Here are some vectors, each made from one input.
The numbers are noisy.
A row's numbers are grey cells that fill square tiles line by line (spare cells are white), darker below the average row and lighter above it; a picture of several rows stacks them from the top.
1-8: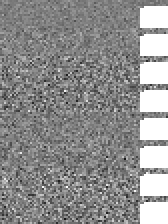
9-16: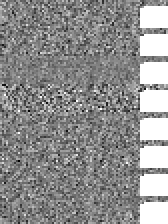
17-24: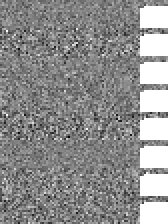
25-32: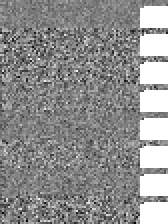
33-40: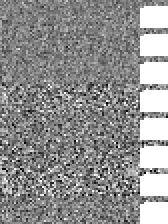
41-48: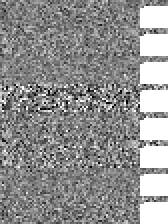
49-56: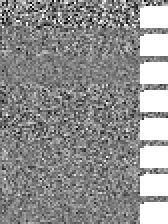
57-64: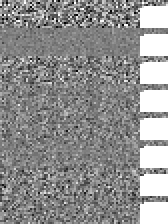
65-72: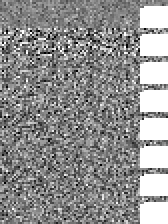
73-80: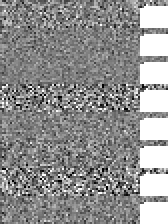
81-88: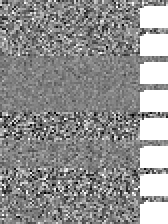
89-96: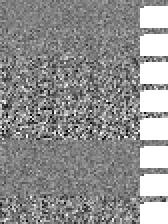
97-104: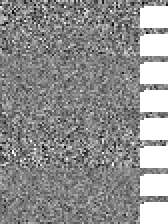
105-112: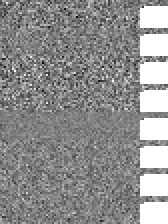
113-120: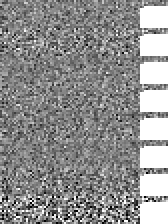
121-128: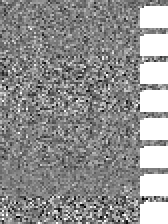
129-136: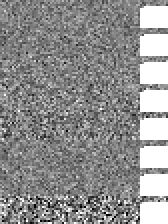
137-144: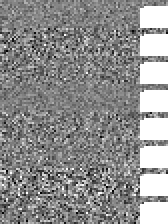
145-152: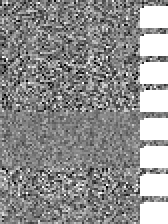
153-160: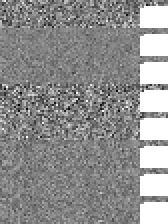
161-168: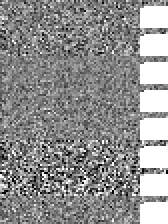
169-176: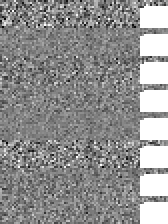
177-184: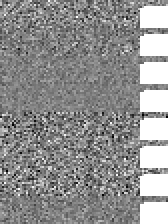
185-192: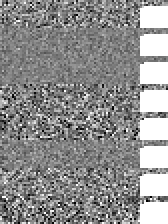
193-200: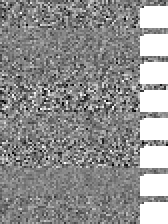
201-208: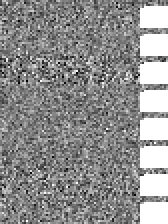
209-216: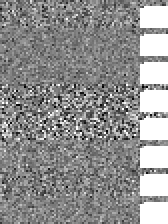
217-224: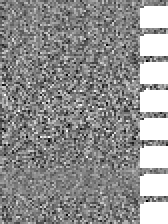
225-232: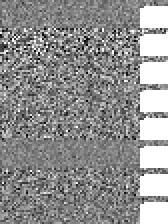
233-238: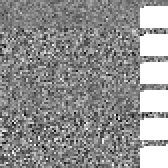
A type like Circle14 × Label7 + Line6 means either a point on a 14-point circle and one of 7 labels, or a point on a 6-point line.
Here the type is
(Bool × Bool × Bool × Line5 + Circle9) × Label5 + Tree8.
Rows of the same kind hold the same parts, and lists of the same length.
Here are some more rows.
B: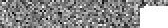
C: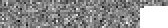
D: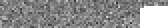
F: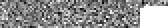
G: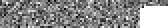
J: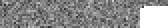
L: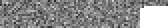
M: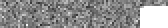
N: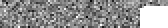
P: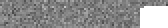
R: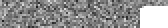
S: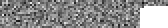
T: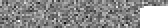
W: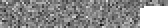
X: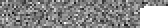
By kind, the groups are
B, M
C, D, F, R, W
G, J, L, N, P, S, T, X

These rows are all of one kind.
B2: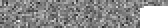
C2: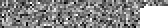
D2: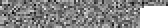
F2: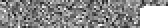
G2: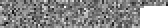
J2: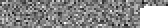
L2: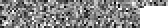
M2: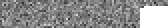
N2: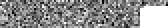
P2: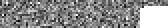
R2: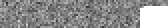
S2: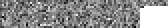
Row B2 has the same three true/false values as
D2, M2 and N2.
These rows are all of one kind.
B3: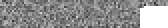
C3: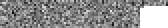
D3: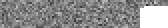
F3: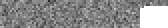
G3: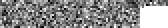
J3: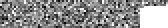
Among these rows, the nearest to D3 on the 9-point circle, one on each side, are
G3 and J3.
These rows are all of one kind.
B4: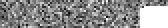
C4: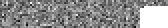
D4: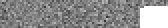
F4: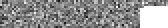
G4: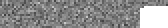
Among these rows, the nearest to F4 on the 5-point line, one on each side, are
C4 and G4.
